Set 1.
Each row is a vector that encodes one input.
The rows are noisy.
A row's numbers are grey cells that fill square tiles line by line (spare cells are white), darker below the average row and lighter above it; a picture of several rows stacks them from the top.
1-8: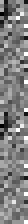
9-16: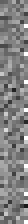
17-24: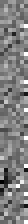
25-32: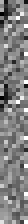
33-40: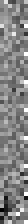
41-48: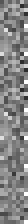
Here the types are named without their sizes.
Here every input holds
either a fixed value, or a label and a true/false value.
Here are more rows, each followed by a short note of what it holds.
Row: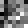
a fixed value
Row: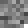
a label and a true/false value
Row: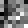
a fixed value
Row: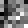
a fixed value
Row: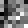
a fixed value
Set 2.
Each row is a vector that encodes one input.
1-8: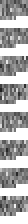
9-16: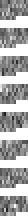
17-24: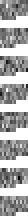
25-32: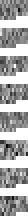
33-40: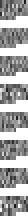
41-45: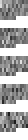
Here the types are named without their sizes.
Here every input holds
either a point on a line, or a node of a tree.
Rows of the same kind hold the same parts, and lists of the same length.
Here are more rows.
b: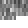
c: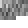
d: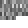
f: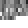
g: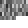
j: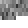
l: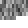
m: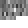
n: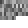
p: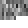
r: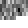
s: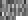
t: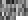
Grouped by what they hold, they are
b, c, f, j, l, m, p, r
d, g, n, s, t

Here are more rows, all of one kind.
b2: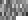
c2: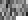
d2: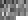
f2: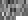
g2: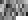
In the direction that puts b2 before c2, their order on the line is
g2, b2, c2, f2, d2.
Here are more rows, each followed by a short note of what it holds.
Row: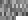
a point on a line
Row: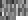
a point on a line
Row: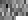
a point on a line
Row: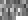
a node of a tree
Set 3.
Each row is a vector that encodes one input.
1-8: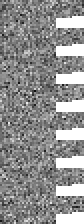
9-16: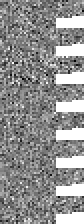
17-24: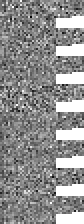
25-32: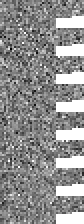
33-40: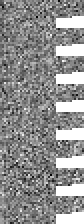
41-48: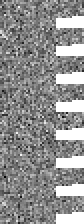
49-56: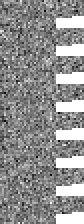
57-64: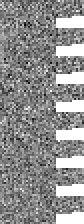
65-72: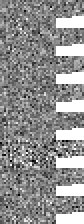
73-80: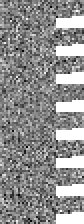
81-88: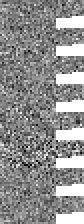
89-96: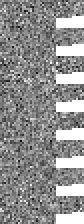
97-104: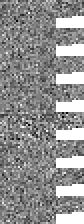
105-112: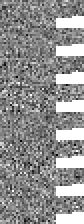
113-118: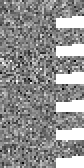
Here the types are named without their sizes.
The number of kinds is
3.
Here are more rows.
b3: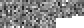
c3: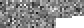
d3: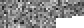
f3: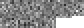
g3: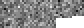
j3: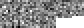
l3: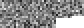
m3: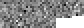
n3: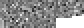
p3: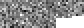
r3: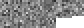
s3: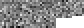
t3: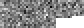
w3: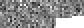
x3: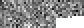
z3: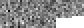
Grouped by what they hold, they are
b3, d3, g3, x3
c3, w3
f3, j3, l3, m3, n3, p3, r3, s3, t3, z3

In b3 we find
a node of a tree.
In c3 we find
a fixed value.
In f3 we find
three true/false values.
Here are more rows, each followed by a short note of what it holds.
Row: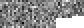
a node of a tree
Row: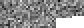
a node of a tree
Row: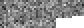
a node of a tree
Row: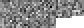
three true/false values
